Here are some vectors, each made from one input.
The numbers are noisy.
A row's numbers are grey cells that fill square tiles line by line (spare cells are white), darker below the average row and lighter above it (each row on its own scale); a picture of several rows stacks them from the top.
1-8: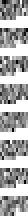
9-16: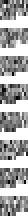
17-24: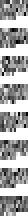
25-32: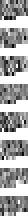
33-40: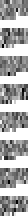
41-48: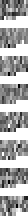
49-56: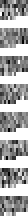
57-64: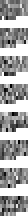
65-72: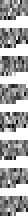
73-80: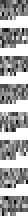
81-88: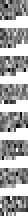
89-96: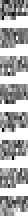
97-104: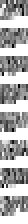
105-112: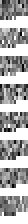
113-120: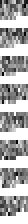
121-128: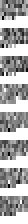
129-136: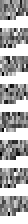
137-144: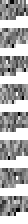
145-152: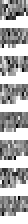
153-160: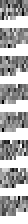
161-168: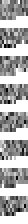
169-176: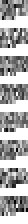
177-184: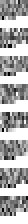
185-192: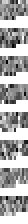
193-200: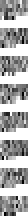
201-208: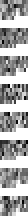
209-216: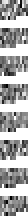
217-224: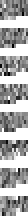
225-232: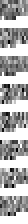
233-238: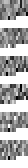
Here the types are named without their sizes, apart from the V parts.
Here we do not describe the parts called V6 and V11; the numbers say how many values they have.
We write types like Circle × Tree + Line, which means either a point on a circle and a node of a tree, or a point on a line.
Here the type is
Bool × Label × V6 + V11.
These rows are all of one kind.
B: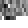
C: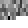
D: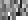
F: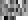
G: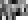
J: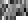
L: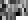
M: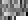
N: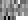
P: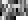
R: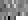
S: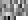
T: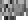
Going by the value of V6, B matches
C, M, P and R.
